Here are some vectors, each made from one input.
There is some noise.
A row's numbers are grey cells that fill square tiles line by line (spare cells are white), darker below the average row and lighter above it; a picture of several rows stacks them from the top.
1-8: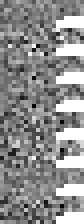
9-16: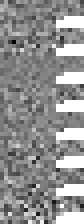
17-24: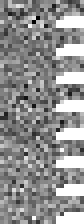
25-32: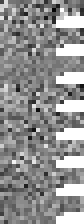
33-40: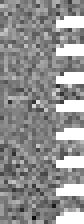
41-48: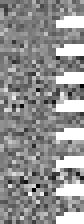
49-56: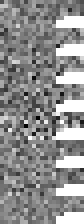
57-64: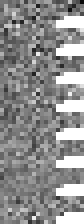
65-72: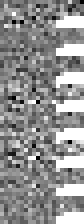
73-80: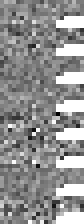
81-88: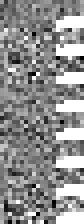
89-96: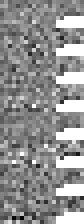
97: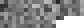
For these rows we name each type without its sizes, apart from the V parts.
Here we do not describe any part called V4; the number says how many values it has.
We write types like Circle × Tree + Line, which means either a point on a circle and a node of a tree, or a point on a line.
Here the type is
Circle × List(Line × V4).
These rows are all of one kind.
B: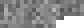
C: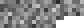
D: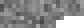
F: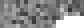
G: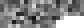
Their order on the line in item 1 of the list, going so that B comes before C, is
B, G, D, F, C.
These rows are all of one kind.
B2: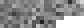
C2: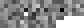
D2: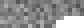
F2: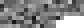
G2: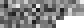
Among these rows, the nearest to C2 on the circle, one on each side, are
D2 and G2.
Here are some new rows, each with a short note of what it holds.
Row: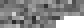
a point on a circle, together with a list of two items
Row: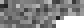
a point on a circle, together with the empty list
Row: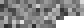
a point on a circle, together with a list of one item
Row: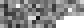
a point on a circle, together with the empty list
